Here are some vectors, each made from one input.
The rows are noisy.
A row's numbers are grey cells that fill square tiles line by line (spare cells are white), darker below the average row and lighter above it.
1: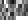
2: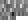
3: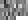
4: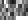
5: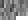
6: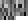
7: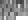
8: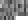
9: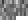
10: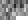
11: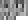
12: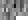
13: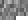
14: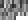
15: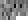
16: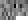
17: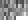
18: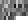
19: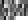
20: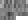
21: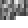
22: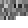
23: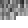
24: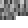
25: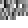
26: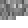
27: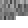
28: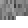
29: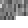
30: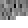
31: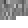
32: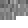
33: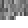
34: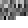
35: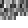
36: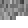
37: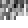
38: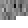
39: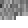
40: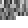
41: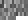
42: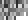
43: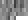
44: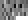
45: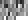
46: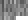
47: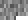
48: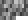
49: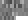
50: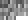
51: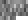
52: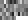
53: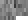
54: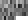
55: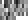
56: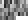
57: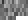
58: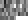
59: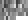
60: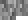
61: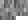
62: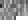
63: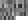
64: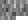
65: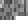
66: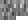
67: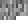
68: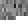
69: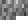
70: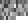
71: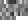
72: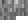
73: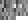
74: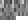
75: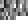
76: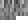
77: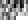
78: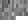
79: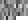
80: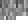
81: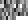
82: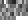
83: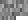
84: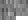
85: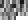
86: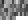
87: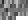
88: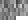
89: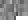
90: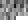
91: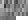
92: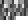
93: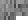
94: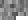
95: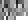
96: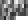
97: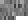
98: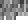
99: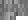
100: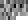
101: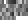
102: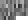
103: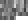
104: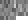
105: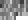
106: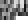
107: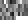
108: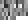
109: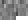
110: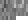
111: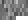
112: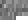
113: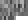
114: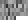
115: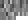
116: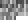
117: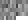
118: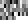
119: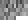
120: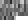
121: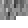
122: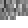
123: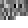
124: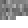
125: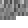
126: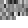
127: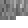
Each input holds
a list of up to two items, each one of 6 labels and a point on a 6-point line.
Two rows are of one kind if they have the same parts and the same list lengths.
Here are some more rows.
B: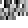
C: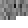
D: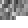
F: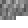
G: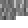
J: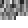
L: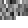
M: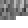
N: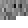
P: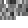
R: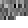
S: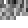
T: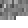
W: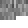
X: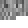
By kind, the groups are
B, C, D, N, R
F, G, J, M, T, W, X
L, P, S

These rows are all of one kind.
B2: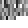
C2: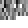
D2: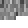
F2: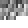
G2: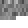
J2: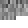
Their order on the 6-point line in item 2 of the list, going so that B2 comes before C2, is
B2, F2, J2, D2, C2, G2.
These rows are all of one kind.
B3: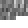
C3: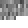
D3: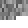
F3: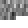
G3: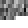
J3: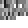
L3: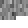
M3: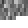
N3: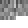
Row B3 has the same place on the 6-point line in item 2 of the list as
D3 and L3.
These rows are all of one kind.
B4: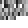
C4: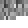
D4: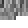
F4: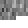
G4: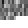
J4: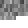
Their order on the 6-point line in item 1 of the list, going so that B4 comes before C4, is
B4, D4, J4, F4, C4, G4.
